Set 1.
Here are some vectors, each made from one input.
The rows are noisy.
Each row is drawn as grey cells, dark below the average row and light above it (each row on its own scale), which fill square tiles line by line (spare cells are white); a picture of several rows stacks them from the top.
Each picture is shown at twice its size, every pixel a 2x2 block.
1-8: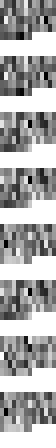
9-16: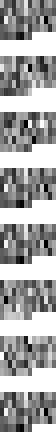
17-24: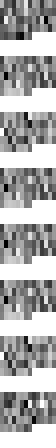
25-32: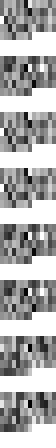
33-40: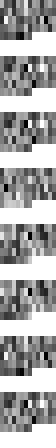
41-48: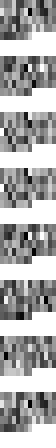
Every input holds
a point on a 5-point circle.
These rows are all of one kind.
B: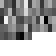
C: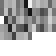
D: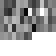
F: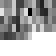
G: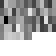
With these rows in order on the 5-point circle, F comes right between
B and C.
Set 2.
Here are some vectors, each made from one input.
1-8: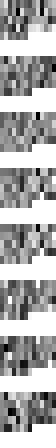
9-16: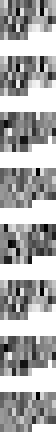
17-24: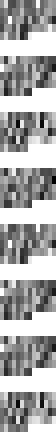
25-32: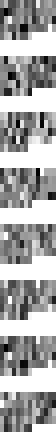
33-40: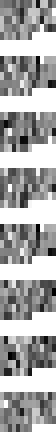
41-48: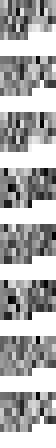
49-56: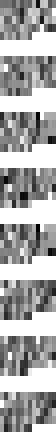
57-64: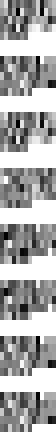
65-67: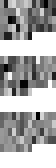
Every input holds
a node of a 10-node tree.
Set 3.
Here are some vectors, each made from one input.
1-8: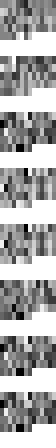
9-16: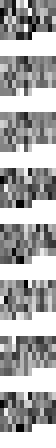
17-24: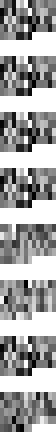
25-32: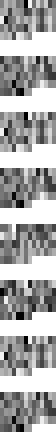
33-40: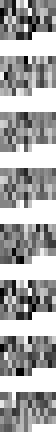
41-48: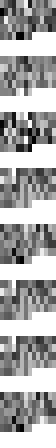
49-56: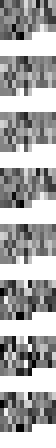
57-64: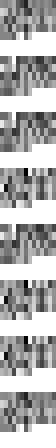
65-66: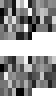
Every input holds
a point on a 6-point line.
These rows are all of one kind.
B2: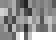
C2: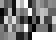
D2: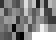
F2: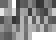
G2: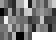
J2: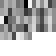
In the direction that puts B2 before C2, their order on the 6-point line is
J2, B2, F2, D2, G2, C2.
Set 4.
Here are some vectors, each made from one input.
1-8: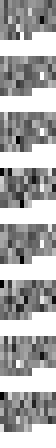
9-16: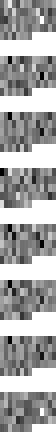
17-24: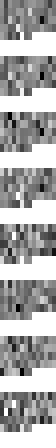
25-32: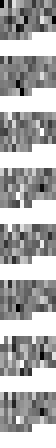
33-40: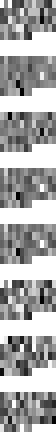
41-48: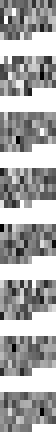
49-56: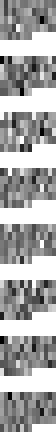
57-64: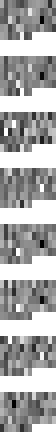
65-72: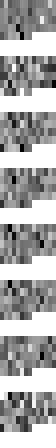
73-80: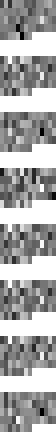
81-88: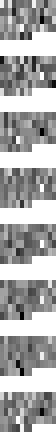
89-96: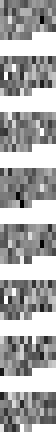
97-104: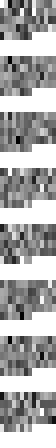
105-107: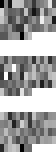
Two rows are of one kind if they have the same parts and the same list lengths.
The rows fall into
2 kinds.
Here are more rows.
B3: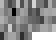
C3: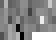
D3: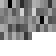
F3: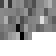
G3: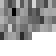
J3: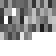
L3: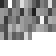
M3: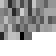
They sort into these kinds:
B3, C3, D3, F3, G3, L3, M3
J3

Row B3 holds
five true/false values.
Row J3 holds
a fixed value.
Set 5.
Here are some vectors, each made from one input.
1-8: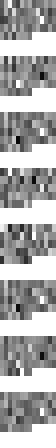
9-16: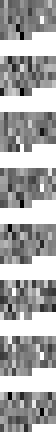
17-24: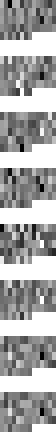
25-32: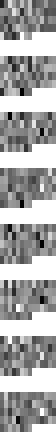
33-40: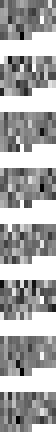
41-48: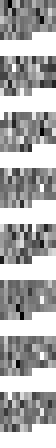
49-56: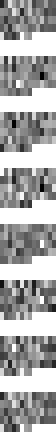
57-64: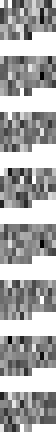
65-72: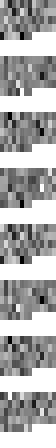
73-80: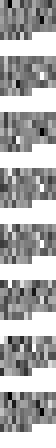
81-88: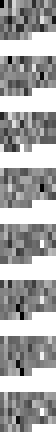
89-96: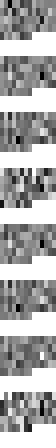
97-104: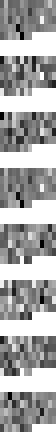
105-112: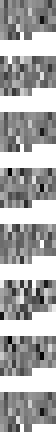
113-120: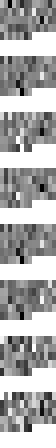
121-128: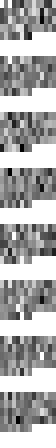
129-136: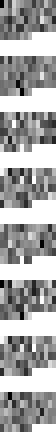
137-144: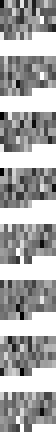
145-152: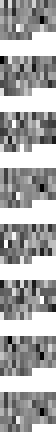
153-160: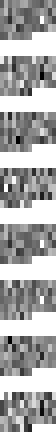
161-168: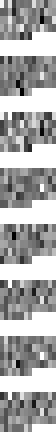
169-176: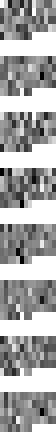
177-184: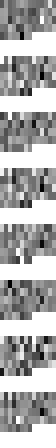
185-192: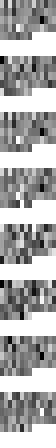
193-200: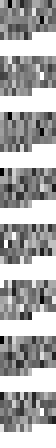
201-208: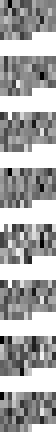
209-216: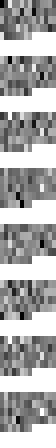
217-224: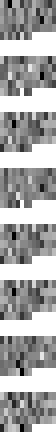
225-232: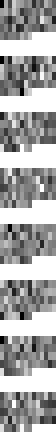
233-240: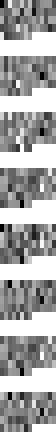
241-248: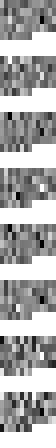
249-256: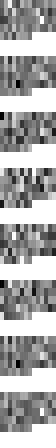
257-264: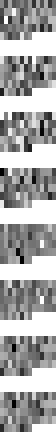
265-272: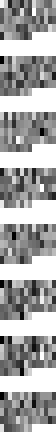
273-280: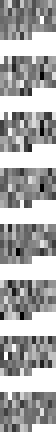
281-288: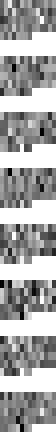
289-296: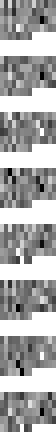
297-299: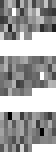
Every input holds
either a fixed value, or five true/false values.
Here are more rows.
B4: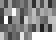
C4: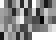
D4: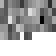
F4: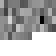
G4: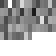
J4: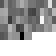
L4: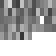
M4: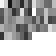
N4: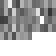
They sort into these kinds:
B4
C4, D4, F4, G4, J4, L4, M4, N4

